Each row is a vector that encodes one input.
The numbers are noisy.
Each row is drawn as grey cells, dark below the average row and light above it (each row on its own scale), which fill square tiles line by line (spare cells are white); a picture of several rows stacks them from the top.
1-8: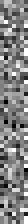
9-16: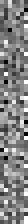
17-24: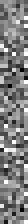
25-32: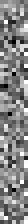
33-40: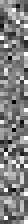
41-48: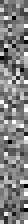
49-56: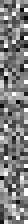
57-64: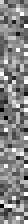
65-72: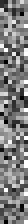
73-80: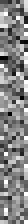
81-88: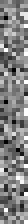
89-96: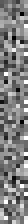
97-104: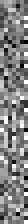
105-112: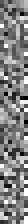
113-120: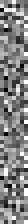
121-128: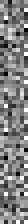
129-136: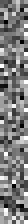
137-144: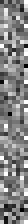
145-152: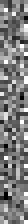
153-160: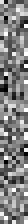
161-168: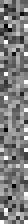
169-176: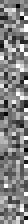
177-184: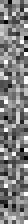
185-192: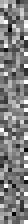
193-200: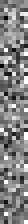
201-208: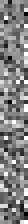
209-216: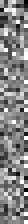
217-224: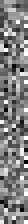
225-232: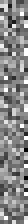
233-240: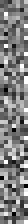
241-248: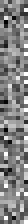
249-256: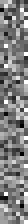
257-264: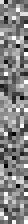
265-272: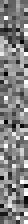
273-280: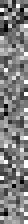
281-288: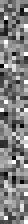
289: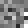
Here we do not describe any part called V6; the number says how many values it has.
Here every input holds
either a point on a 4-point line, or a true/false value and a value of V6, or a list of up to two points on a 5-point line.
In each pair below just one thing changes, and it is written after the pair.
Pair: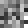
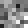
the value of V6
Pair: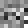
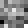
the true/false value
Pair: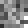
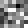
the true/false value
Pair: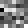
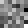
the value of V6
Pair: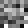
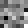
the true/false value
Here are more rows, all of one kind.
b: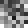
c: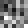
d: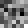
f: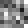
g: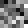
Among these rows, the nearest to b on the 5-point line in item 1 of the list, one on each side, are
f and g.
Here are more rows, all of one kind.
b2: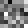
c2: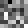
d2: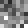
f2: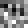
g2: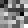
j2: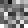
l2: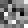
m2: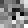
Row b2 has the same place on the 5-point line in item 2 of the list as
l2 and m2.
